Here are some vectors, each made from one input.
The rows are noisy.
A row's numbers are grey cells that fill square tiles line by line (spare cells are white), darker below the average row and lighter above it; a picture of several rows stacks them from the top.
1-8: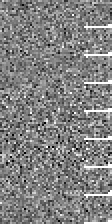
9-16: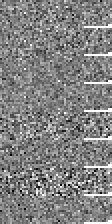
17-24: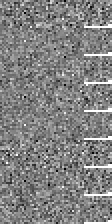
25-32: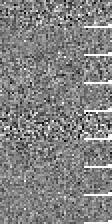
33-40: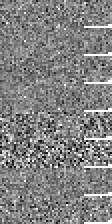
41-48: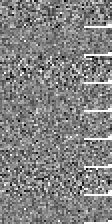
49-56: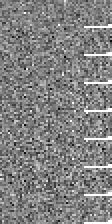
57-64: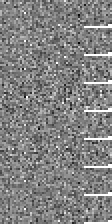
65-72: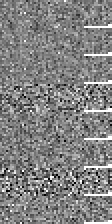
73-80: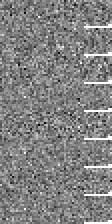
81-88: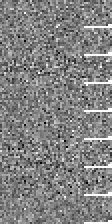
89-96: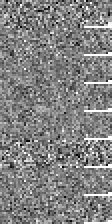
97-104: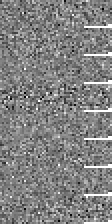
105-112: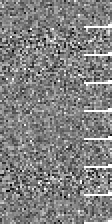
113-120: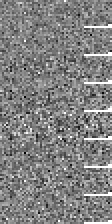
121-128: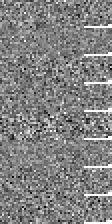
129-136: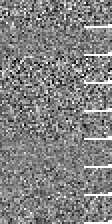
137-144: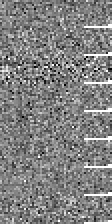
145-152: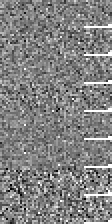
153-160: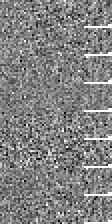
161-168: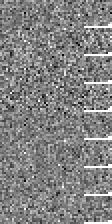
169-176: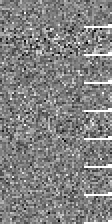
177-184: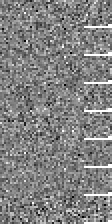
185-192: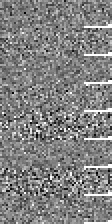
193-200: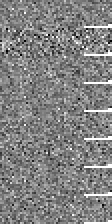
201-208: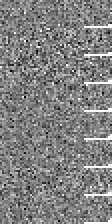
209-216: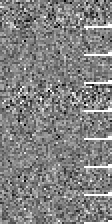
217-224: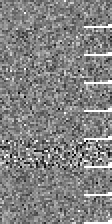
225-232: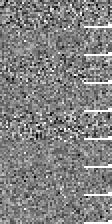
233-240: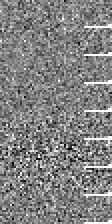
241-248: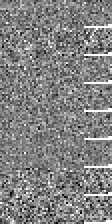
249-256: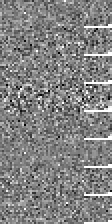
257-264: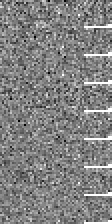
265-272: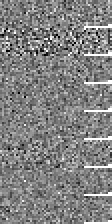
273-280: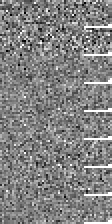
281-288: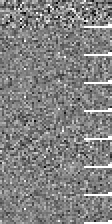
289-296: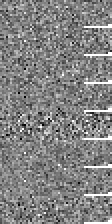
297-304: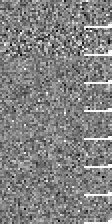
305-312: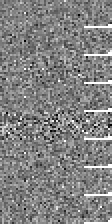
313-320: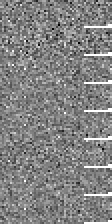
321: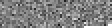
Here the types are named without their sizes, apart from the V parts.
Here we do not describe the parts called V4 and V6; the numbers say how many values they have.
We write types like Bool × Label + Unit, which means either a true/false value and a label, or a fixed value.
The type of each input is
(Label + Tree) × Line × V6 + V4.
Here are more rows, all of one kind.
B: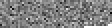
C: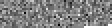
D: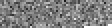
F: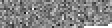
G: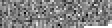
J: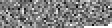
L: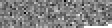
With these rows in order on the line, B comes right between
C and D.
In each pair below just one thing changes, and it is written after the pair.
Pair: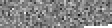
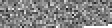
the place on the line
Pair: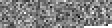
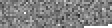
the place on the line
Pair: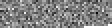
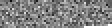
the value of V6
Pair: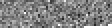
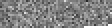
the value of V6
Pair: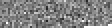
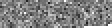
the place on the line
